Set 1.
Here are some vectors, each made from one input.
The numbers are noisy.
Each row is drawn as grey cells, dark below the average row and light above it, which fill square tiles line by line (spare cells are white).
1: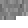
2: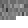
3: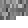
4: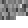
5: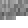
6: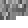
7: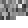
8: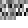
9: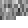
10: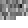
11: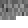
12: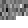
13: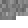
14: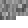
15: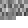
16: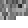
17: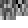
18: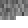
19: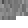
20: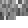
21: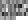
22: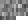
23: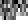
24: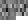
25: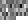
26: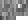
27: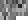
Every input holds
a point on each of two 5-point lines.
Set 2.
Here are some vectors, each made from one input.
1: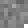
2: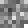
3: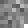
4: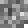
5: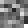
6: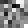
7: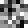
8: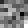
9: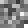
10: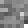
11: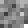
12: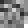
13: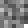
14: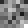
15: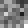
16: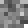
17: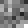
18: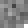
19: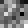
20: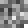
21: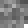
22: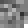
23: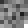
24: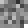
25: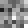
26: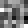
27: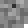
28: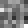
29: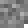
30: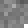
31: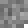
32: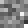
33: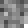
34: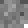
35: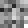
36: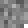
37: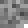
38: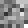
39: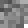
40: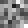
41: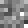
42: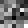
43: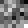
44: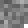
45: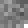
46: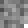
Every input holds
a point on a 5-point line.
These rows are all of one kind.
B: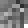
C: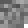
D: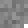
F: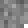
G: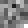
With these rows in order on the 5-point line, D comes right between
F and G.
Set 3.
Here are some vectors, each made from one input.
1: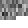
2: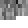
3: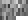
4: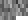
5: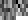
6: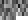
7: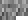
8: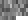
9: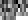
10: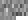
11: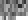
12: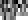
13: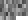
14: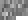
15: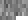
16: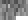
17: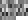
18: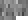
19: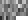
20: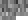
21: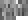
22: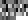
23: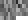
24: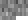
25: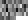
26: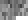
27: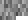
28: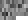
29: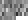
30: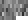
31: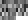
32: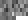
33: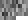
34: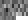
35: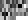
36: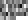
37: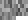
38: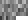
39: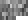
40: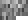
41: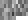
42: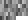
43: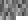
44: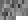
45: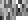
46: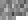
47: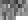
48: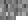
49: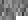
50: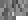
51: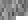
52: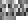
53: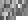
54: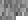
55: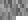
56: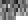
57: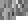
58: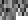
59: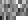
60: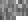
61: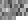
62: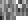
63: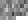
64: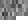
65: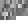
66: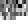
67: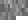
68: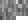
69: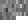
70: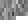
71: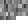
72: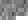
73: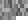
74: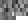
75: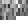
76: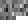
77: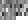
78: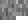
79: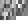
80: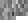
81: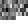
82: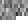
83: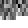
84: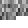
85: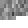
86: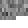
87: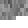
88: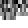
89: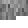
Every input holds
three true/false values.
